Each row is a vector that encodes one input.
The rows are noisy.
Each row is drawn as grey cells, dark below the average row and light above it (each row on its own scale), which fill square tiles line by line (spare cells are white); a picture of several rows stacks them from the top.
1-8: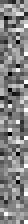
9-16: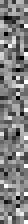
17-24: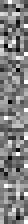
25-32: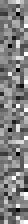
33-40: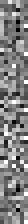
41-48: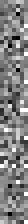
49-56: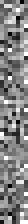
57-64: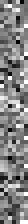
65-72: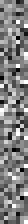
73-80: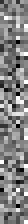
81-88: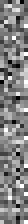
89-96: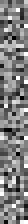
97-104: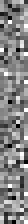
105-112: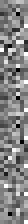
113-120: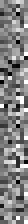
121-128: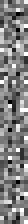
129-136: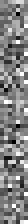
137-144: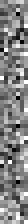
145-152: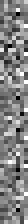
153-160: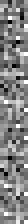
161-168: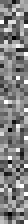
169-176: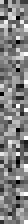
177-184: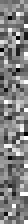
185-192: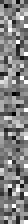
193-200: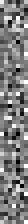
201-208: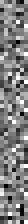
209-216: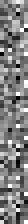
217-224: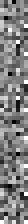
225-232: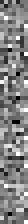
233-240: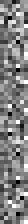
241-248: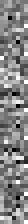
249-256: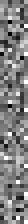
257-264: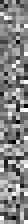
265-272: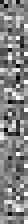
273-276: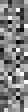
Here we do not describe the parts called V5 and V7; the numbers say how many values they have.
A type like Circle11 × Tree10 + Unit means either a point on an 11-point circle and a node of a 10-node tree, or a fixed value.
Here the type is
Bool × V7 + Line11 × V5.
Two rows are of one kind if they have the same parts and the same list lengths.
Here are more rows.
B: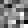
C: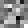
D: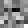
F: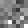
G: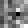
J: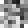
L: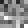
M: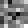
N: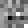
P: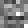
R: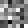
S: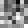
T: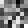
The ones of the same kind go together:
B, C, D, N, P
F, G, J, L, M, R, S, T

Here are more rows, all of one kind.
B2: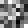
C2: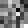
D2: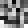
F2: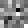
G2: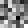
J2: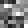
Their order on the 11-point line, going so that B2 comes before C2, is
J2, F2, D2, B2, C2, G2.
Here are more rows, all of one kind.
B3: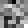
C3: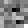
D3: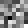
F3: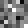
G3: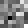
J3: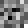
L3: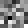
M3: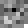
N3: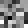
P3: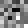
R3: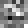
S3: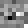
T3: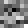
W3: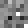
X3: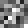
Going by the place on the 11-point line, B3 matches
D3, L3, N3 and P3.
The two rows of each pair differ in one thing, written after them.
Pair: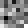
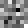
the value of V5
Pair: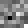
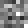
the value of V5
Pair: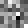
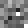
the place on the 11-point line
